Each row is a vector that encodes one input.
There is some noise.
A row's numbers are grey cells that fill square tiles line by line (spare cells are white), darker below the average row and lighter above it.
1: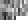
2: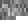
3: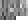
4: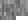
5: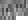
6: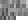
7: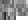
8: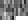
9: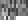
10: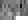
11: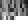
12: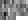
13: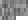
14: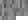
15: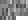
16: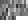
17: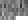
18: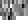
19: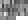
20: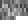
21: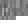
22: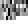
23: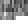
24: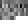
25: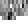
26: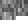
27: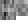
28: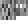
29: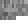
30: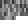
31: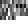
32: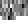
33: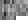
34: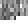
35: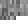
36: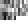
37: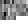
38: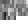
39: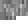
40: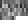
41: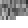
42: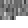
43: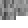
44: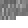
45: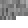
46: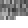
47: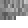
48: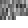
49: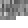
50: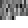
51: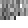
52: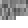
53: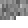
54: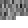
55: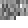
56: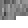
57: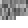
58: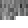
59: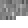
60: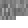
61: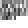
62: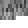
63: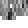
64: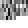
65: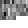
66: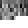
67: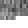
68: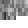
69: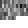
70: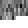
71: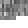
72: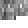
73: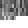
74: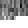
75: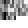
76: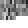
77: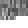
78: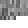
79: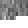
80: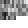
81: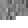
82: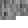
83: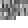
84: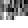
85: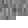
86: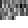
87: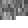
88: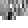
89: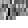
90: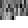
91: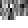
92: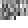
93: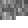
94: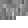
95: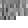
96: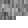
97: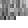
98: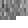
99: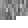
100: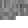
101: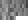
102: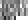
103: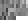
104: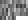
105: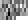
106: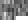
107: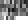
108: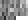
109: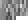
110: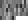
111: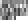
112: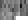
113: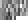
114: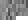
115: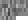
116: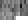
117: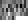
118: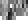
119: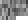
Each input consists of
either a fixed value, or a node of an 11-node tree.
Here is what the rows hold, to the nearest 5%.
About 5% of them hold a fixed value. The rest hold a node of an 11-node tree.
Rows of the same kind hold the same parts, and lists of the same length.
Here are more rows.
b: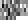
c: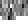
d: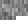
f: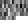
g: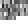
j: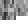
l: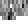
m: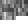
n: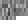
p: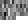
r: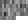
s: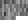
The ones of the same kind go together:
b, d, f, g, j, m, n, p, r, s
c, l

